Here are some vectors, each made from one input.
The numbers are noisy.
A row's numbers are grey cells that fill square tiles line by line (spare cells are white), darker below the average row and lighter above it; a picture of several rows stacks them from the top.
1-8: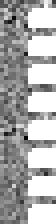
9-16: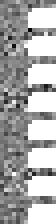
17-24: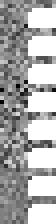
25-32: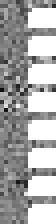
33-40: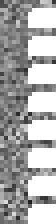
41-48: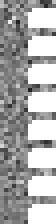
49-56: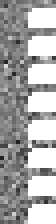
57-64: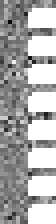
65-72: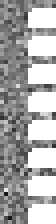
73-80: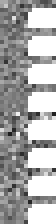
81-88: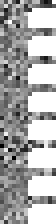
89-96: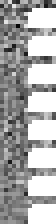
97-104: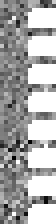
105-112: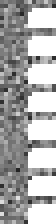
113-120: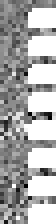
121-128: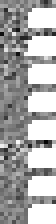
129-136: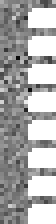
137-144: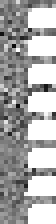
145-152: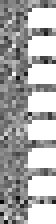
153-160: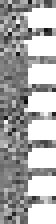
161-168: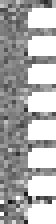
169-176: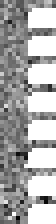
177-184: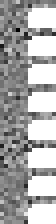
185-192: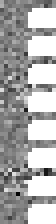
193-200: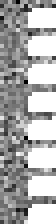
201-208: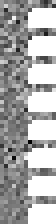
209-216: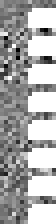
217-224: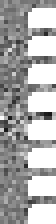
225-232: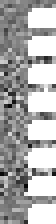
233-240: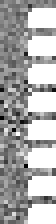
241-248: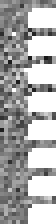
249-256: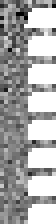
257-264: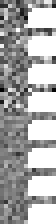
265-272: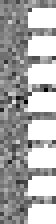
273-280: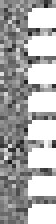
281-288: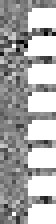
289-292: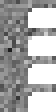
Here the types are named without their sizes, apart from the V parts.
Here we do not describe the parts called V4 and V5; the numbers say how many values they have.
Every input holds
either a point on a circle, or a fixed value, or four true/false values, a value of V4 and a value of V5.
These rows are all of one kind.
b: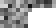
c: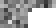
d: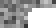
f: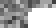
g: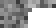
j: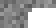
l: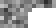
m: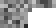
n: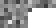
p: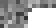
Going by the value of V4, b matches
d and m.
